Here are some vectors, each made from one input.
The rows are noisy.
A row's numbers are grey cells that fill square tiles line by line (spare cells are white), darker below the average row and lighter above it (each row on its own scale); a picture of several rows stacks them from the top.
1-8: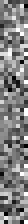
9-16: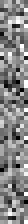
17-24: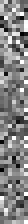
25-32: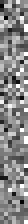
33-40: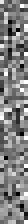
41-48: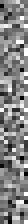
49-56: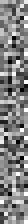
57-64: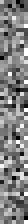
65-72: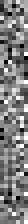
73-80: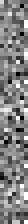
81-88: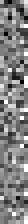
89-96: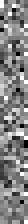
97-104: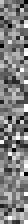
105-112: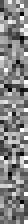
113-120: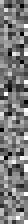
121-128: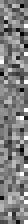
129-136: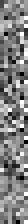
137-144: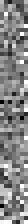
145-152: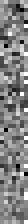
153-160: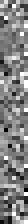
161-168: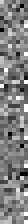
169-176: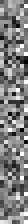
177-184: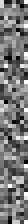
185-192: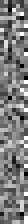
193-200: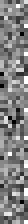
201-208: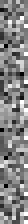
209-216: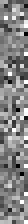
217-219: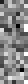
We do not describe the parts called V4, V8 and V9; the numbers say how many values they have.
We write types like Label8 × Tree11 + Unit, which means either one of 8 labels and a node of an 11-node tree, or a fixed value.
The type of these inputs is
(Bool × Bool × Bool × Bool + V4) × Line7 + Line5 + V8 × V9.
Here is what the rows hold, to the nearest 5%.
About 10% of them hold a point on a 5-point line. About 65% of them hold a point on a 7-point line, together with either four true/false values, or a value of V4. The rest hold a value of V8 and a value of V9.
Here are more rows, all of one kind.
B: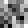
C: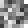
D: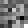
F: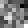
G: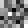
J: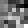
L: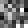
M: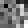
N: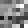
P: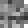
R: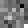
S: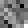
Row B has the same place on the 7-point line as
G and S.
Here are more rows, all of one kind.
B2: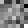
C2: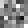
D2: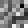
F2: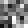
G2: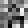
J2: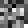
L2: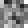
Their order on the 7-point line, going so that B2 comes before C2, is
L2, B2, C2, F2, G2, D2, J2.
